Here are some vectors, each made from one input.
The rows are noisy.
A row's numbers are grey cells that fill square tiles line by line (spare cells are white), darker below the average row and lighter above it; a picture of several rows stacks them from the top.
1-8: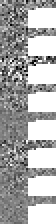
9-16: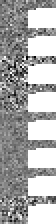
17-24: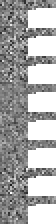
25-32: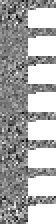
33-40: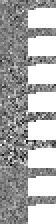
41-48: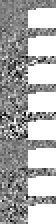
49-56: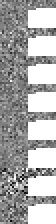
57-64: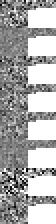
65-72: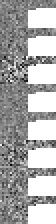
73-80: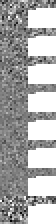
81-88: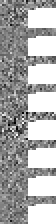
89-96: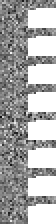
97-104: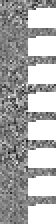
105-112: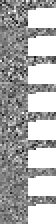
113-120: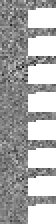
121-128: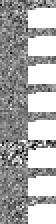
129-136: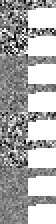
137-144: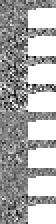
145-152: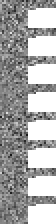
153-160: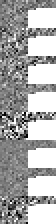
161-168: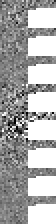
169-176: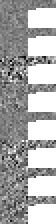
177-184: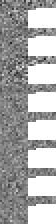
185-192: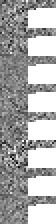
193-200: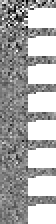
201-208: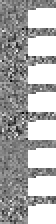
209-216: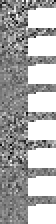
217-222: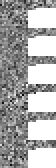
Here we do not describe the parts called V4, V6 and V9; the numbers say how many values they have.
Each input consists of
either a point on a 7-point line, a true/false value, a value of V6 and a value of V9, or a point on an 8-point line and a value of V4.
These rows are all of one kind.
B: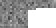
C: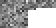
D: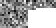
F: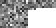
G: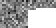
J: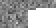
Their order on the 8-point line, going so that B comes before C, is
G, F, B, D, J, C.
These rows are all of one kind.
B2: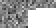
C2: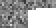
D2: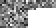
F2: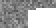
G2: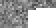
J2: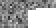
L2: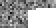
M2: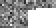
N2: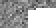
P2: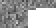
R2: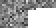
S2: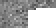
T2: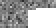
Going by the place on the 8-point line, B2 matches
J2 and N2.
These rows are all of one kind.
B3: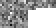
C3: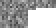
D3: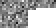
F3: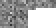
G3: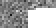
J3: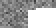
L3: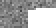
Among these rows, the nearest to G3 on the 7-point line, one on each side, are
D3 and L3.
